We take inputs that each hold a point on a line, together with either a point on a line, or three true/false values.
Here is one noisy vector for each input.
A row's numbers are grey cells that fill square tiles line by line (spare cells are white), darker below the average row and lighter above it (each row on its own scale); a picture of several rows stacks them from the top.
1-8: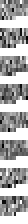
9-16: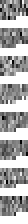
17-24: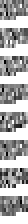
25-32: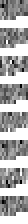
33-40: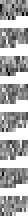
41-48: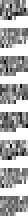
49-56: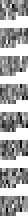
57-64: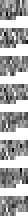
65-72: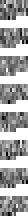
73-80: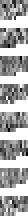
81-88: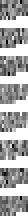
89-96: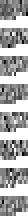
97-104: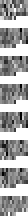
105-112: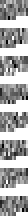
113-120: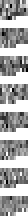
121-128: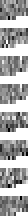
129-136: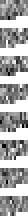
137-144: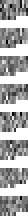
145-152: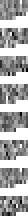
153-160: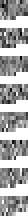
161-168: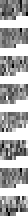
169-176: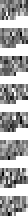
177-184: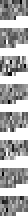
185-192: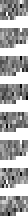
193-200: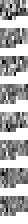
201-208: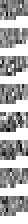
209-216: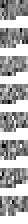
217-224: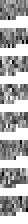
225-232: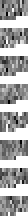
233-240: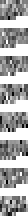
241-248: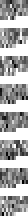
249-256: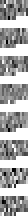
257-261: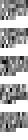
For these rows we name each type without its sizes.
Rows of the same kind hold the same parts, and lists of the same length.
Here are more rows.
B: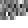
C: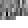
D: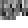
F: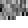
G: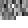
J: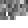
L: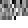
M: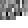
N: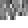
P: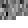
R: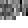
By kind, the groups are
B, J, N
C, D, F, G, L, M, P, R

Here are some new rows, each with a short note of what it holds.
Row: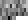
a point on a line and three true/false values
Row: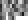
a point on each of two lines
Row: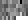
a point on a line and three true/false values
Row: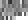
a point on each of two lines
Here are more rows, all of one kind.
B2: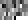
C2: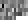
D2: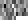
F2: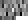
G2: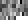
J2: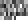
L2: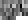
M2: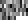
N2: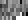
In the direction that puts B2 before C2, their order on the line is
G2, N2, M2, L2, D2, J2, B2, C2, F2.
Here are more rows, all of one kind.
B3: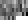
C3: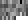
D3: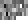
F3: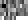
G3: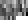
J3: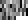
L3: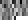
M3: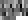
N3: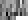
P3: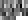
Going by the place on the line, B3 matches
G3 and J3.
